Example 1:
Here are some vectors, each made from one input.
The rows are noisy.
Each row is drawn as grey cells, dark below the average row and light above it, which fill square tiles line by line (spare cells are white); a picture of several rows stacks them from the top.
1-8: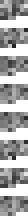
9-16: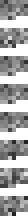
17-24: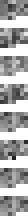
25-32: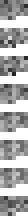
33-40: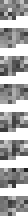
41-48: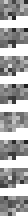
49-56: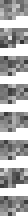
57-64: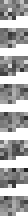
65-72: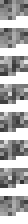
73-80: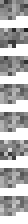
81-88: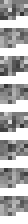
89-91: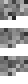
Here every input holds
either a point on a 6-point line, or a point on a 7-point line.
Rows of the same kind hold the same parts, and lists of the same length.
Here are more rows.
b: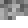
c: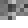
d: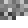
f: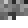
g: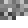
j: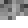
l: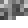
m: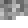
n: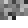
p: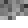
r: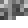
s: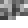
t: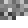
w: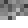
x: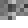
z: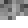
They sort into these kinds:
b, c, j, m, p, w, x, z
d, f, g, l, n, r, s, t

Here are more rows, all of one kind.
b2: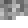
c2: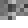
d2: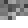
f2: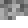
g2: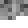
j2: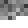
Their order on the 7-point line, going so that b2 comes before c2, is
b2, f2, g2, j2, d2, c2.
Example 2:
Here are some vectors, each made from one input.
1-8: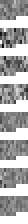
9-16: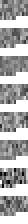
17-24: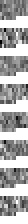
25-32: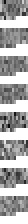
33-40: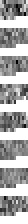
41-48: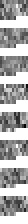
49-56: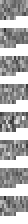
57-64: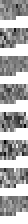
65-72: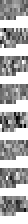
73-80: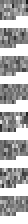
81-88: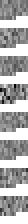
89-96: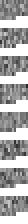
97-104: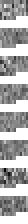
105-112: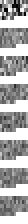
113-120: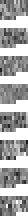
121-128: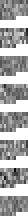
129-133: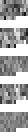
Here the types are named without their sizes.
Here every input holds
a list of points on a circle.
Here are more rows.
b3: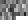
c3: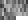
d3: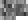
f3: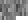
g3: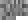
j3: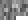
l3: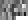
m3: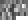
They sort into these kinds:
b3, l3, m3
c3, g3
d3, f3, j3

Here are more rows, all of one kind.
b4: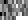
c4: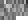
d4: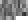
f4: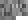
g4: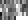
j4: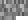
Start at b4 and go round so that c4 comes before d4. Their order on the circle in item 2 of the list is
b4, c4, j4, d4, f4, g4.
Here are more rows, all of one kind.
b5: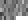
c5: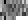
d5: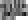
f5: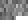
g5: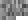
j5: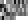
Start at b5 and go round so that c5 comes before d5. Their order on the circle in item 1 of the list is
b5, c5, g5, d5, j5, f5.
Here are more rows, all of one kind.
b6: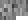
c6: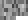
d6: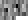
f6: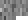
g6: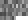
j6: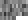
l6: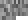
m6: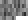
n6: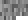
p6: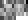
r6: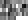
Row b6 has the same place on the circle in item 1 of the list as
c6, f6 and p6.
